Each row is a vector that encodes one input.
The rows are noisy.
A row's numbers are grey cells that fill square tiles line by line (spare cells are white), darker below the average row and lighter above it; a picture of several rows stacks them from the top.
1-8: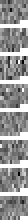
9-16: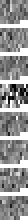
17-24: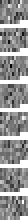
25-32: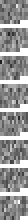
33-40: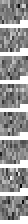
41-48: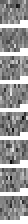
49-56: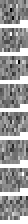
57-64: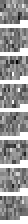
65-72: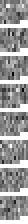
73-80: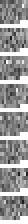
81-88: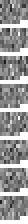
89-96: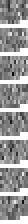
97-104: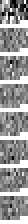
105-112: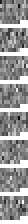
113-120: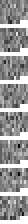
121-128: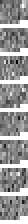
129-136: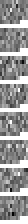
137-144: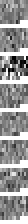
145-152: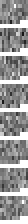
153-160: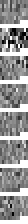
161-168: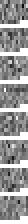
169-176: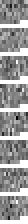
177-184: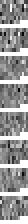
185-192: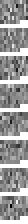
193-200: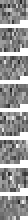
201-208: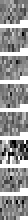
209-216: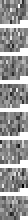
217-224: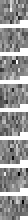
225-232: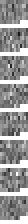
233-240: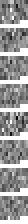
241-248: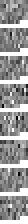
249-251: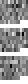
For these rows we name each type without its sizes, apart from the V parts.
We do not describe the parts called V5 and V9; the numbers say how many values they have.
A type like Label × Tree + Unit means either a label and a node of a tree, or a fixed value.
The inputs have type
Bool × Circle × V5 × V9 + Unit.
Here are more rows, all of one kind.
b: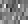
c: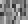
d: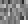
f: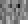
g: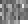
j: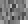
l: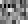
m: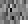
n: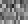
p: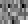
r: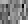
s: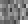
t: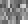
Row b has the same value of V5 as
f, n, r and t.
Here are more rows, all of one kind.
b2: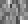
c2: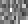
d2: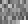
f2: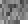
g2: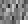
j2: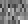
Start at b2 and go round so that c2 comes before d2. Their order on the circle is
b2, c2, d2, f2, j2, g2.
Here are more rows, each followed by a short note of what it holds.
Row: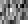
a point on a circle, a true/false value, a value of V5 and a value of V9
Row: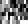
a fixed value
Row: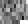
a point on a circle, a true/false value, a value of V5 and a value of V9
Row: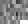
a point on a circle, a true/false value, a value of V5 and a value of V9
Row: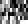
a fixed value
